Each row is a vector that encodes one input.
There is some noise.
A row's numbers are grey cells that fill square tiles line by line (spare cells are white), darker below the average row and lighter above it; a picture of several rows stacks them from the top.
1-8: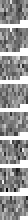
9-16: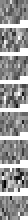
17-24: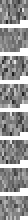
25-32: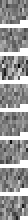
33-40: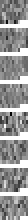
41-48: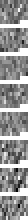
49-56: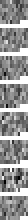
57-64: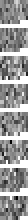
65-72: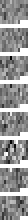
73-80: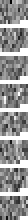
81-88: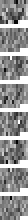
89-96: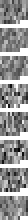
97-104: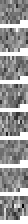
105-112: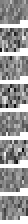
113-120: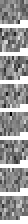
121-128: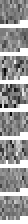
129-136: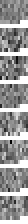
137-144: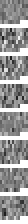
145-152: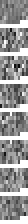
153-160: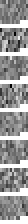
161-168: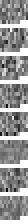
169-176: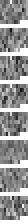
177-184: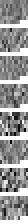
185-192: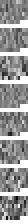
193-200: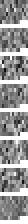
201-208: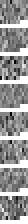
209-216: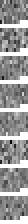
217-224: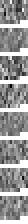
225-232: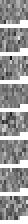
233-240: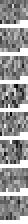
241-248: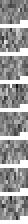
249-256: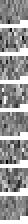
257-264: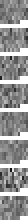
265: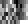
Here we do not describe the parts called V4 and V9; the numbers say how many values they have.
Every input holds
a value of V9, together with either a point on a 7-point line, or a list of up to three items, each a point on a 5-point line and a value of V4.
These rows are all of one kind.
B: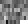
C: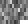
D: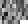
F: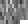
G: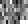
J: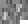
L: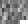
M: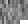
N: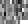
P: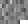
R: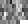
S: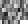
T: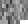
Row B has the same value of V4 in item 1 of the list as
G, L, N and T.
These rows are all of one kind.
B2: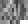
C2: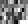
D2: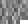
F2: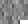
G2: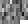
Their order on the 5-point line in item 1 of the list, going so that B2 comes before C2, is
D2, F2, B2, C2, G2.
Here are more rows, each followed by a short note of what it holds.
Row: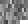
a value of V9, together with a list of one item
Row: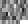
a value of V9, together with a list of one item
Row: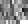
a value of V9, together with a list of one item
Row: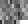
a point on a 7-point line and a value of V9
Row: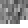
a value of V9, together with a list of three items
